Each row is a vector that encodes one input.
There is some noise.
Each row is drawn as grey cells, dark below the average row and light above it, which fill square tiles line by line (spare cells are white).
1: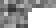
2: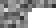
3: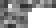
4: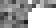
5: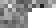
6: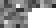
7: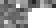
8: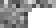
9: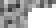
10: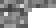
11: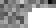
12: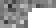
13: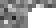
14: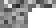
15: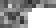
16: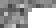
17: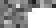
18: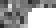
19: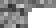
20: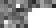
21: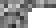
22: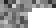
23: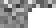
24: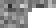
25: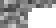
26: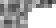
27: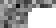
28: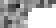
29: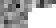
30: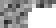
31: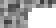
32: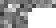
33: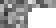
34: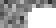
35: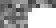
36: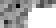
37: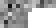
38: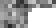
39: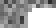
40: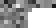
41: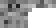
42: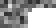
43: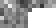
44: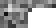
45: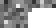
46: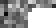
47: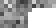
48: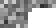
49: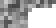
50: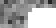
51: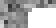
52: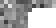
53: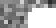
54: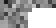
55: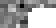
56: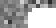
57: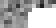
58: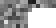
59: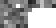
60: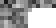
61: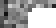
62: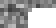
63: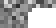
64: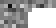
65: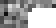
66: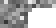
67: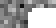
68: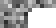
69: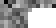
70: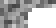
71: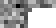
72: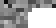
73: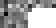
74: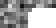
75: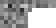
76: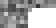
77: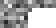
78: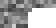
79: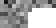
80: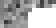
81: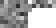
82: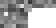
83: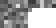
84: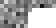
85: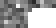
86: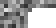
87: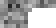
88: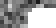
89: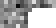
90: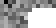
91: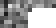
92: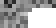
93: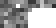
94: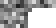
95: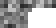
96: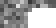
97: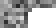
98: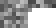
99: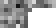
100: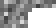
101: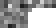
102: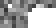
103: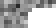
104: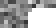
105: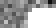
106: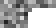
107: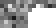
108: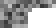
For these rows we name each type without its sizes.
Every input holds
a true/false value, together with either a point on a circle, or a label.
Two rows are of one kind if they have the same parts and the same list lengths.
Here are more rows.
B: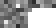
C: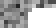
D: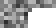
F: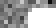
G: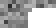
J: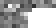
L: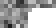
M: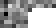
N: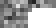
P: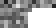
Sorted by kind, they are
B, C, F, G, N, P
D, J, L, M

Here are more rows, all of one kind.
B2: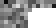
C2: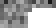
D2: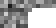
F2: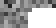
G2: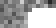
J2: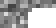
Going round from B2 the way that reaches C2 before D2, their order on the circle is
B2, F2, C2, G2, J2, D2.
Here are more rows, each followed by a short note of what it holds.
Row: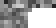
a point on a circle and a true/false value
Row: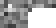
a label and a true/false value
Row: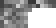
a point on a circle and a true/false value
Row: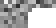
a label and a true/false value
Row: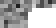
a point on a circle and a true/false value
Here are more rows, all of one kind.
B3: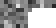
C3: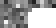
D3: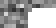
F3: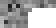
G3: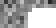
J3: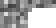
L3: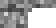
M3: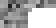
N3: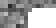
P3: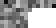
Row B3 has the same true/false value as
C3, G3 and P3.
